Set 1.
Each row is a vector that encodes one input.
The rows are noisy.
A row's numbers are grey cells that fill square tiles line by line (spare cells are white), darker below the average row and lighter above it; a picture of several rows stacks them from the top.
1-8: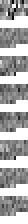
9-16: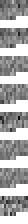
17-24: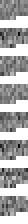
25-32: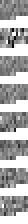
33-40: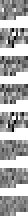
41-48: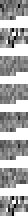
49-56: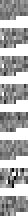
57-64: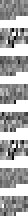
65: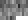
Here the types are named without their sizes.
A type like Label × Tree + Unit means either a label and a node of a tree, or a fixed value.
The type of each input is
List(Line).
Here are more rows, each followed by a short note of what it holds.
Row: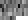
a list of one item
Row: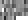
a list of two items
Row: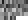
a list of one item
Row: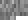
a list of two items
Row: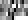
the empty list
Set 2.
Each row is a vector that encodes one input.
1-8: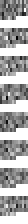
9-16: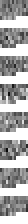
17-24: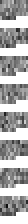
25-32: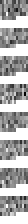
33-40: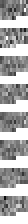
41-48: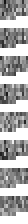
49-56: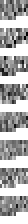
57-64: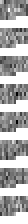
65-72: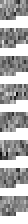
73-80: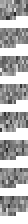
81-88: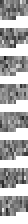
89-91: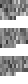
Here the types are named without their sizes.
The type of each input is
(Bool × Bool × Bool + Unit) × Line.
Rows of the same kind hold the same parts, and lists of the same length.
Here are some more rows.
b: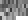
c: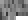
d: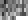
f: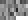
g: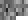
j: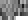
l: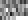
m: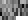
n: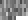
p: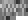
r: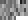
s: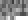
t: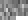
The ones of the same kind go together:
b, c, j, l, m, p, s, t
d, f, g, n, r

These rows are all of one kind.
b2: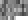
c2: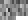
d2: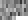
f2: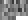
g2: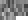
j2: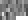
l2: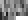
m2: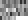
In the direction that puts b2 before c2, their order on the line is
b2, l2, g2, j2, f2, c2, d2, m2.
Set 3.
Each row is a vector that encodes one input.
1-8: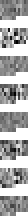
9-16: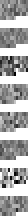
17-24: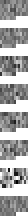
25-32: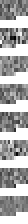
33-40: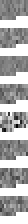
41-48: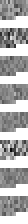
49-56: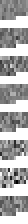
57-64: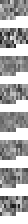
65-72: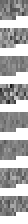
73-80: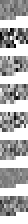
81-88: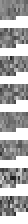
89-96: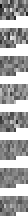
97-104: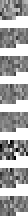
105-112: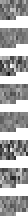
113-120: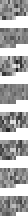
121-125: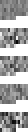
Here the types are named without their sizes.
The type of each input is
List(Line).
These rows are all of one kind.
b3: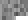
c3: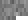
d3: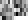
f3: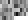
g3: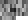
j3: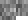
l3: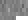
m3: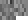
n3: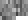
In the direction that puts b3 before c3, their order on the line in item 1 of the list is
m3, f3, b3, n3, d3, j3, c3, l3, g3.
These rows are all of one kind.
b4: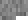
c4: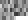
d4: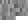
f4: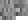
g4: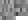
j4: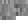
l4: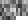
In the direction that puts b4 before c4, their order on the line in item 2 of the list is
b4, l4, d4, f4, c4, j4, g4.
